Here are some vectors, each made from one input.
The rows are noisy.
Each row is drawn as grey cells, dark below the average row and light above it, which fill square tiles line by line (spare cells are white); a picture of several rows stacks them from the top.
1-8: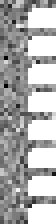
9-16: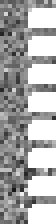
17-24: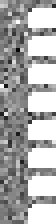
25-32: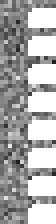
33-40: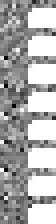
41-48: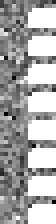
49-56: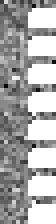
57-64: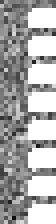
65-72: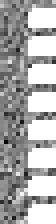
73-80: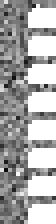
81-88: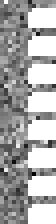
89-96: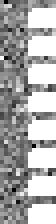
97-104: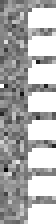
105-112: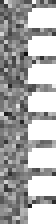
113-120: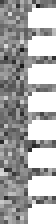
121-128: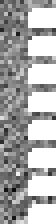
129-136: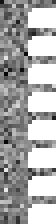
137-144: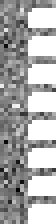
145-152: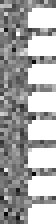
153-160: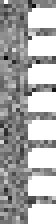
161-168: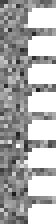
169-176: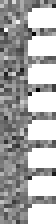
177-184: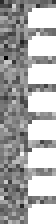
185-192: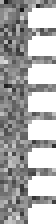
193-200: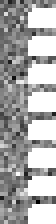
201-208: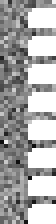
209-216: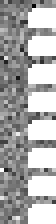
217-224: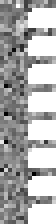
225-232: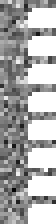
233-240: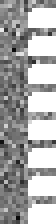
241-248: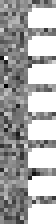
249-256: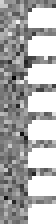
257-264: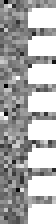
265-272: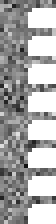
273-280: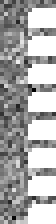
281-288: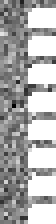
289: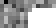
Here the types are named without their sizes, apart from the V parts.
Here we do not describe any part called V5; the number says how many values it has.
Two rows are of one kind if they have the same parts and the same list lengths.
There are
3 kinds of row.
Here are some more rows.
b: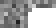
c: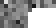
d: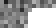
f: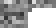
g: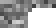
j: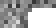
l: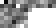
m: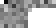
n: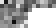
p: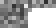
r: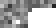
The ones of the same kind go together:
b, c, d
f, g, j, m, p, r
l, n

